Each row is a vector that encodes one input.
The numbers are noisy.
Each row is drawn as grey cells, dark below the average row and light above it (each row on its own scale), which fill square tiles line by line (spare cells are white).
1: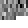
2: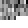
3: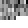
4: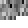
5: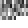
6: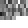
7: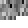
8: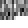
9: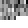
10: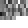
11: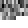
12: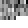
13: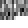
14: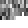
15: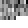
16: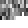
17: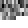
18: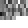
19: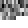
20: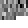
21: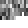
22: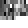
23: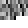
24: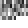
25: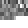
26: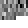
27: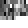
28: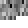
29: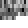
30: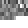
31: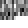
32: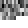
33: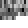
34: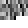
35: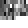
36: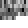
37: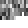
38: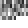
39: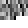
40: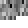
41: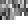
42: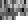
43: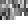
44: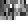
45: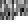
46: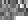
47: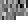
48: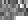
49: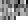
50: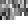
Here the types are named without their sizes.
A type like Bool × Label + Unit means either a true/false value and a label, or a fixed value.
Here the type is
Bool × Circle.
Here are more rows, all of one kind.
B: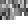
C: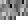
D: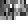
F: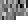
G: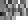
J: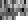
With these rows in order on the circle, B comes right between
C and F.
